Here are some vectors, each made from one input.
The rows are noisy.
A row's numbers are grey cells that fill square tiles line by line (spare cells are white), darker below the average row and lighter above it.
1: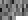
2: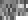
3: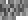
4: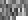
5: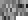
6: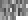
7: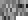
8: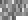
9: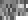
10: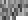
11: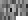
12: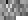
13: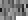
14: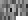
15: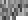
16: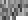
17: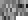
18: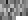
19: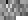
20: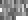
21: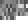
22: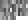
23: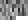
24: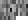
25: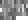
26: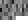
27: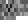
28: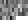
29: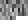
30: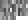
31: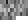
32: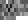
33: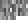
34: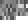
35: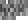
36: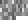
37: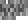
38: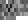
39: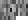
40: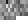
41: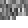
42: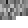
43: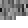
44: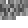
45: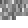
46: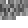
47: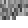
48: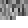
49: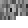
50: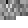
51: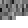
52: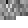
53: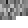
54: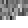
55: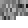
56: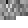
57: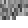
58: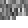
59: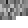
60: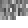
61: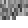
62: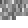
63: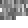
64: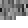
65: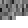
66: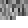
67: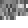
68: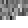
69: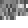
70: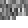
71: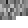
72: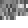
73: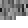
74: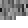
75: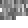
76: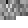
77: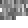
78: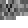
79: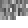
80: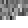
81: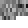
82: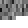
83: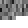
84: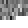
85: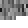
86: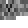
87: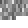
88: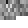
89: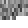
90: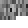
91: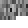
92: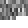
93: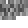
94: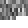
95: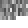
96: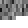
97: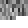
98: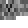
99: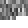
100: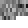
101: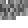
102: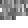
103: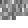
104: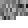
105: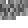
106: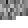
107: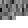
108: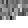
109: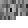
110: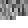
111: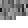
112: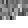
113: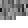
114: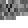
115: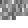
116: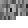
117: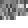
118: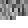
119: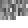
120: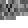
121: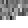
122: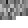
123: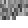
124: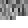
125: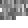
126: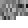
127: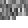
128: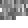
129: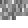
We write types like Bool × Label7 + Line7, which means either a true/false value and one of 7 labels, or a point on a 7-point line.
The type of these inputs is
Bool × Bool × Bool × Bool.
